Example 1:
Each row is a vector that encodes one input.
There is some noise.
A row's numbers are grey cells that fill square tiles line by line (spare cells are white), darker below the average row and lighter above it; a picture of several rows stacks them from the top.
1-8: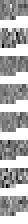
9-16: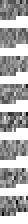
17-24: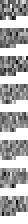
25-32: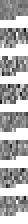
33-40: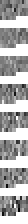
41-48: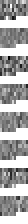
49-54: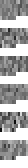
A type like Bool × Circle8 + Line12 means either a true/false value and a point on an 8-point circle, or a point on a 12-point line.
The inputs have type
Bool × Bool × Bool.
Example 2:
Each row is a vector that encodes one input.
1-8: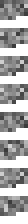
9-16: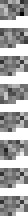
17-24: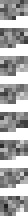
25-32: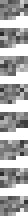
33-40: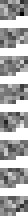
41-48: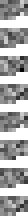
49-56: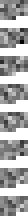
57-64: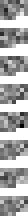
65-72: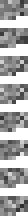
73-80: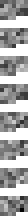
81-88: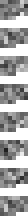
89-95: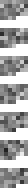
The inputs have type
Bool × Bool × Bool × Bool.
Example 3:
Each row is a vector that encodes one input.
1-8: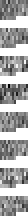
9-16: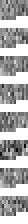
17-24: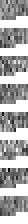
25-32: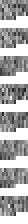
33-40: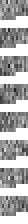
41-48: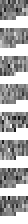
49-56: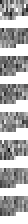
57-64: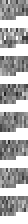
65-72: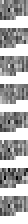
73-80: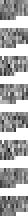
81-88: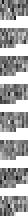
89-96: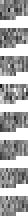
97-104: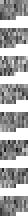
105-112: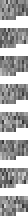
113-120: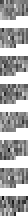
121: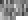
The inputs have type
Bool × Bool × Bool.
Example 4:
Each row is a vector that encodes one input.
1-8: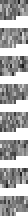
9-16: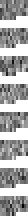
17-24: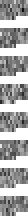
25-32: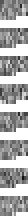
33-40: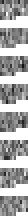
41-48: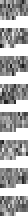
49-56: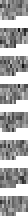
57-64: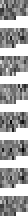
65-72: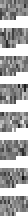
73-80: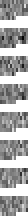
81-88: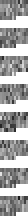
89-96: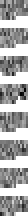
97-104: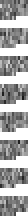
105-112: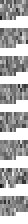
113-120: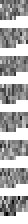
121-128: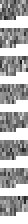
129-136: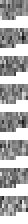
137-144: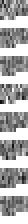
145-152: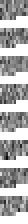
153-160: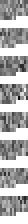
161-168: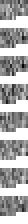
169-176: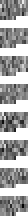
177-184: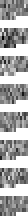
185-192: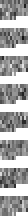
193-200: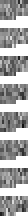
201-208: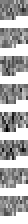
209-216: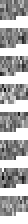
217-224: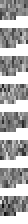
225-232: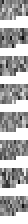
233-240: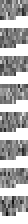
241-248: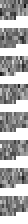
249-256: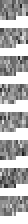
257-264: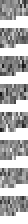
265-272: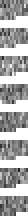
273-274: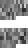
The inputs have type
Circle19.
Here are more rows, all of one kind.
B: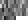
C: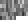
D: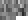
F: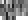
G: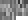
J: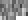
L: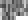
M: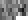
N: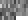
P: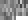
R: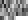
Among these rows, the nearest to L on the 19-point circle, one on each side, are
F and R.
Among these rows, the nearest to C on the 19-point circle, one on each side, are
B and D.
